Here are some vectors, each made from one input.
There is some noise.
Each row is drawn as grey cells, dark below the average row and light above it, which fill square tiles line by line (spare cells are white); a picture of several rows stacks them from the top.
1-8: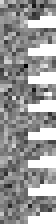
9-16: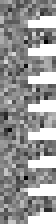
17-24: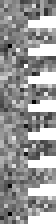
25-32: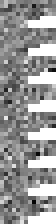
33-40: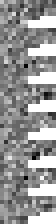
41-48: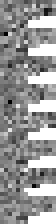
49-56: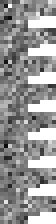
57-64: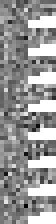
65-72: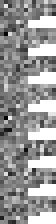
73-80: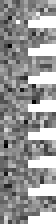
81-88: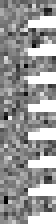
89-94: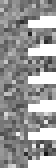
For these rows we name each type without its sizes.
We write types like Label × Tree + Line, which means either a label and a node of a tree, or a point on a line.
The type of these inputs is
Line × Tree.
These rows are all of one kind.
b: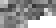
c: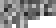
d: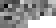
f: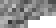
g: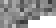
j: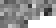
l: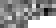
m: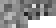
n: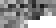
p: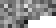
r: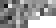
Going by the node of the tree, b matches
f, g and m.
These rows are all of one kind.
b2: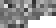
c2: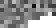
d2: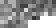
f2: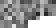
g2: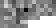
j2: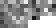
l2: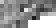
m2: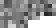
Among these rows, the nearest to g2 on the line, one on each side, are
c2 and d2.
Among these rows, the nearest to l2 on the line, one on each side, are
d2 and f2.
